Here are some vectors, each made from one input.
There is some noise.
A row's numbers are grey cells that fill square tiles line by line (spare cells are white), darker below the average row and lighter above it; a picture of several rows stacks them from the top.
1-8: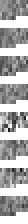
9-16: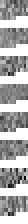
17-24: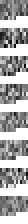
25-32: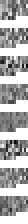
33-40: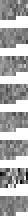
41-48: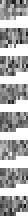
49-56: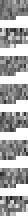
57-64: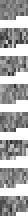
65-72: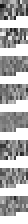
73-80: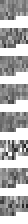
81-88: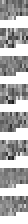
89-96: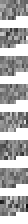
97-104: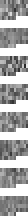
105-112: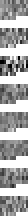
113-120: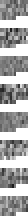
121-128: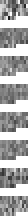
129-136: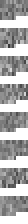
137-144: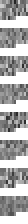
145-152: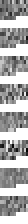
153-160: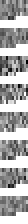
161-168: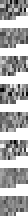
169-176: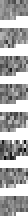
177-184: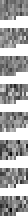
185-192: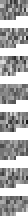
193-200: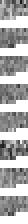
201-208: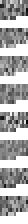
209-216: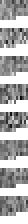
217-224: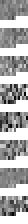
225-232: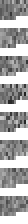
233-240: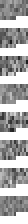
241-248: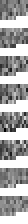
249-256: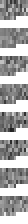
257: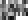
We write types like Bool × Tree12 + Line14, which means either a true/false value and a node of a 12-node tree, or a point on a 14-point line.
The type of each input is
Bool × Bool × Bool × Line8 + Line6 × (Line6 + Line9).
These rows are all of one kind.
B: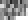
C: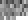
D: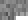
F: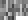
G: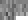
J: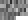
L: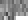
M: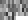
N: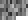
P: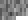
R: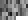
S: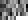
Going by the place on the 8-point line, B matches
D, G, P and S.
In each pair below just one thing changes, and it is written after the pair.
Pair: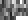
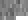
the place on the 8-point line
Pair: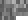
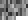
one of the three true/false values
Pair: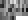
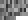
the place on the 8-point line
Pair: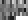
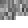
one of the three true/false values
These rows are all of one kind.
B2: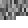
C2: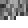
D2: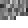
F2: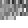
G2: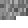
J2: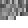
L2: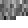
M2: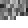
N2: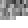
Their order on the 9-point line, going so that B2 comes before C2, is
B2, F2, D2, M2, C2, L2, N2, G2, J2.
